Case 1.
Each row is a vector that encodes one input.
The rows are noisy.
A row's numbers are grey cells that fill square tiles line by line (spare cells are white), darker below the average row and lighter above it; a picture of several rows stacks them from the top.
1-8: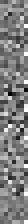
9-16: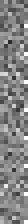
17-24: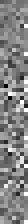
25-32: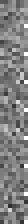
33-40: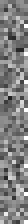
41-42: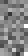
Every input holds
a true/false value, together with either a fixed value, or a point on a 3-point line and a point on a 4-point line.
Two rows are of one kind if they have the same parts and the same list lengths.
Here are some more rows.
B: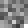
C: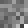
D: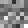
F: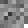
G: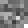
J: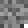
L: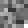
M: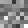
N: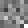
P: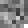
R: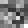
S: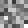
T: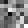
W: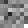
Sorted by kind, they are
B, D, M, S
C, F, G, J, L, N, P, R, T, W

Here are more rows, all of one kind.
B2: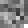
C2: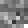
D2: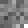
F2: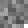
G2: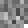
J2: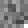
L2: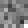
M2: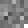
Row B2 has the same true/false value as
C2 and G2.
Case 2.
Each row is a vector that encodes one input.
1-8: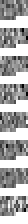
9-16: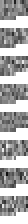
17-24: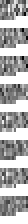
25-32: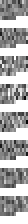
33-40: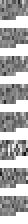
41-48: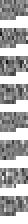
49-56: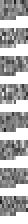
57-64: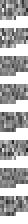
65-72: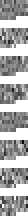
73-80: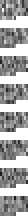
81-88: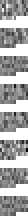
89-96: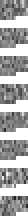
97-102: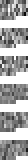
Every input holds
a list of up to two points on a 5-point line.
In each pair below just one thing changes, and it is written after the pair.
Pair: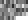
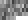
the place on the 5-point line in item 2 of the list
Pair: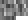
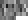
the place on the 5-point line in item 1 of the list
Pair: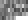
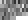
the place on the 5-point line in item 2 of the list
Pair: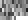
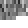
the place on the 5-point line in item 1 of the list
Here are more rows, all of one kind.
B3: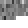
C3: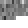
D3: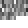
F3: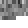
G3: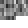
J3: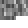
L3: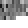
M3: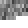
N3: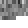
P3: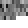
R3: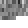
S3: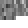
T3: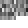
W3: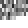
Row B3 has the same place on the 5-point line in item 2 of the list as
C3, L3, M3 and P3.
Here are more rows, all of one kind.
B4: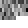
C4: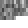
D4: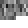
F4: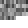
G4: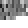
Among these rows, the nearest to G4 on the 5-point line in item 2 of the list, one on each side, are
B4 and C4.
